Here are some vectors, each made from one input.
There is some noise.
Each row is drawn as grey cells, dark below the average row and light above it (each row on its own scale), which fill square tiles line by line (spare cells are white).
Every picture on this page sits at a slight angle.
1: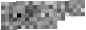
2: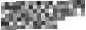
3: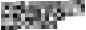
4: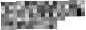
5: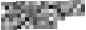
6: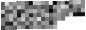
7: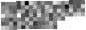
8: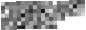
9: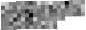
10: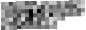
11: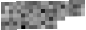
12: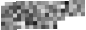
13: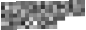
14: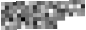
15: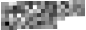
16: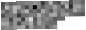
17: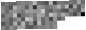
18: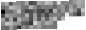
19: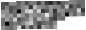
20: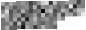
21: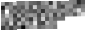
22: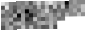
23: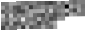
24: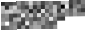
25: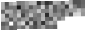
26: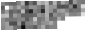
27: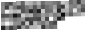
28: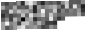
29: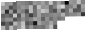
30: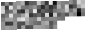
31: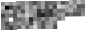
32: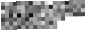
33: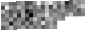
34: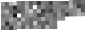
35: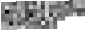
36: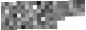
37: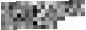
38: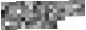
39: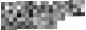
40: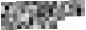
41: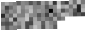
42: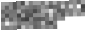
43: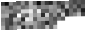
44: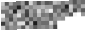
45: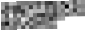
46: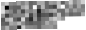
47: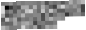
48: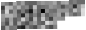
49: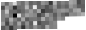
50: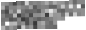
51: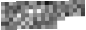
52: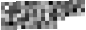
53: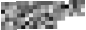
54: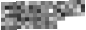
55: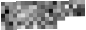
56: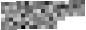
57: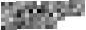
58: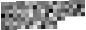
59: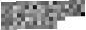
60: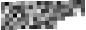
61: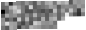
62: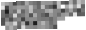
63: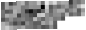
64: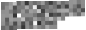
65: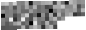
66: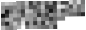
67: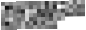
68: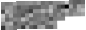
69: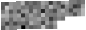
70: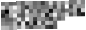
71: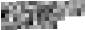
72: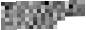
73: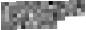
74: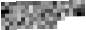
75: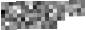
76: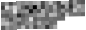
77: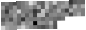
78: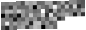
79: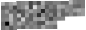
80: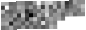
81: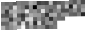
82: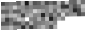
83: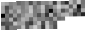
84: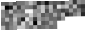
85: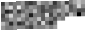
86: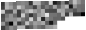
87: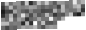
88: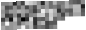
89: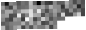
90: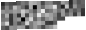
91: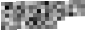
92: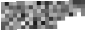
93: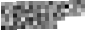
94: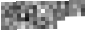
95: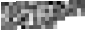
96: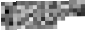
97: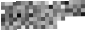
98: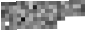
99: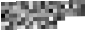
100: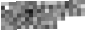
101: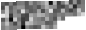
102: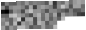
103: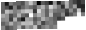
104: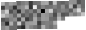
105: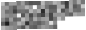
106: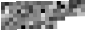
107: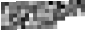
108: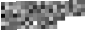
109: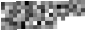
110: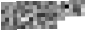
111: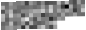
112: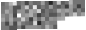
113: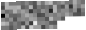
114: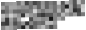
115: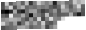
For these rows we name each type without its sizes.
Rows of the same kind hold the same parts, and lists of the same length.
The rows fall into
2 kinds.
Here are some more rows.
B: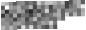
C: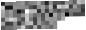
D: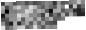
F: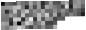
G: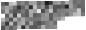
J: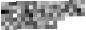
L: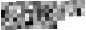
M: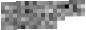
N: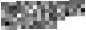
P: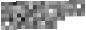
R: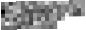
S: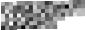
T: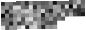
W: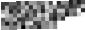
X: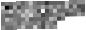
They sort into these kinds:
B, C, D, F, J, L, P, R, T, X
G, M, N, S, W

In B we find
a point on a line and a node of a tree.
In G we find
a point on each of two lines.
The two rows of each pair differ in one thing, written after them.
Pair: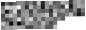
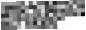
the node of the tree
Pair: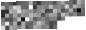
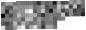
the node of the tree
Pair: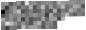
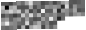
the node of the tree
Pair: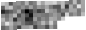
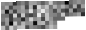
the node of the tree
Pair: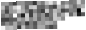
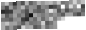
the node of the tree
